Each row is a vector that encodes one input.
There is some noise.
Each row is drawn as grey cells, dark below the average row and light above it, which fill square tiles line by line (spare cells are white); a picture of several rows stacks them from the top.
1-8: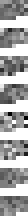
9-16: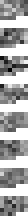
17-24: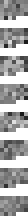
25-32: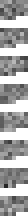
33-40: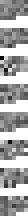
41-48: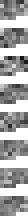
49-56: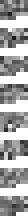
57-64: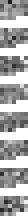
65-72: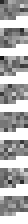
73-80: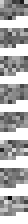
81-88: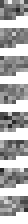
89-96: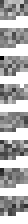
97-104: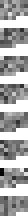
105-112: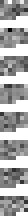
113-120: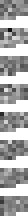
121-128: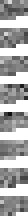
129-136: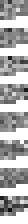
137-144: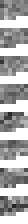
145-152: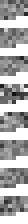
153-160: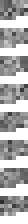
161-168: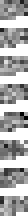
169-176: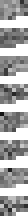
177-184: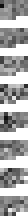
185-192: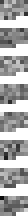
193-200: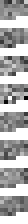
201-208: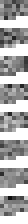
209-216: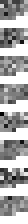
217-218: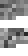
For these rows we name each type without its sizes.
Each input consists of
a label.
